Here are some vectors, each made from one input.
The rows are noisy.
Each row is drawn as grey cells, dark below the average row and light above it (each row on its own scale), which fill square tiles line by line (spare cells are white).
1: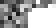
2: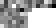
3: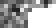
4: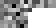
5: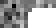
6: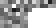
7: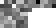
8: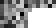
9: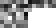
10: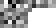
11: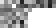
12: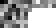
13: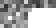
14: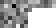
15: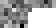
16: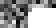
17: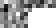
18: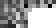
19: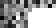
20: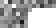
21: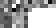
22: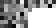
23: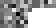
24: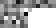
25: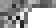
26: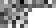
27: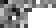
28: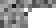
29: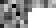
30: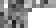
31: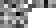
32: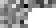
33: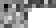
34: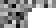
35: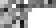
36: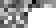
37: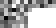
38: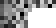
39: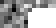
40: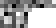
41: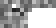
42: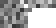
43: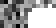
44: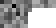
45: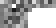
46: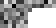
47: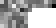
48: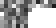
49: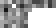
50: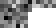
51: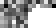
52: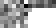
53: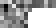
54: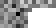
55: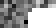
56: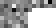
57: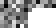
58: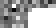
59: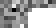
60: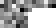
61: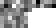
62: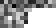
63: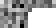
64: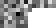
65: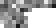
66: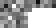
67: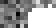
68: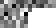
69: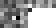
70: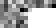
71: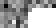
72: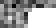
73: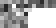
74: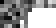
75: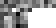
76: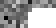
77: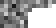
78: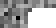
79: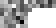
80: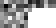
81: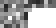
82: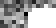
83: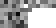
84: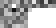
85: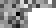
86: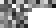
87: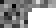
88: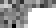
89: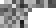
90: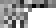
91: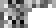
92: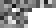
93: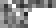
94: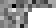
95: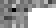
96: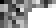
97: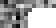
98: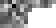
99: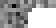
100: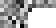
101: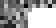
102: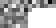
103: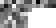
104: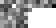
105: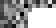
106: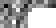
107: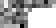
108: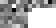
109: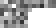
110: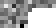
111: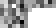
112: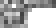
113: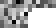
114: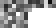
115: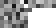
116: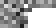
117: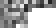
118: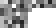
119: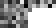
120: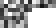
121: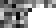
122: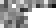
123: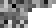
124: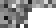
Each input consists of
a list of up to two points on a 10-point line.
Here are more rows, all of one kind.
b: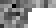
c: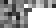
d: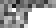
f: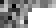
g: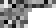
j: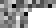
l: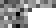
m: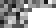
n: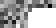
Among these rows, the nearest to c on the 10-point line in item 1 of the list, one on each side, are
b and m.
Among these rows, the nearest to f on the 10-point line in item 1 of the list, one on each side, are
b and g.
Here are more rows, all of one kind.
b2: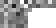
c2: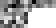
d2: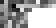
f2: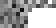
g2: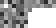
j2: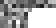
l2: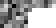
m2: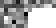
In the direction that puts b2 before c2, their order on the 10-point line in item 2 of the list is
b2, c2, g2, l2, j2, f2, d2, m2.
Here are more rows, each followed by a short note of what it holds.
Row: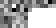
a list of one item
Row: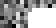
the empty list
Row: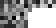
the empty list
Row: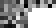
the empty list
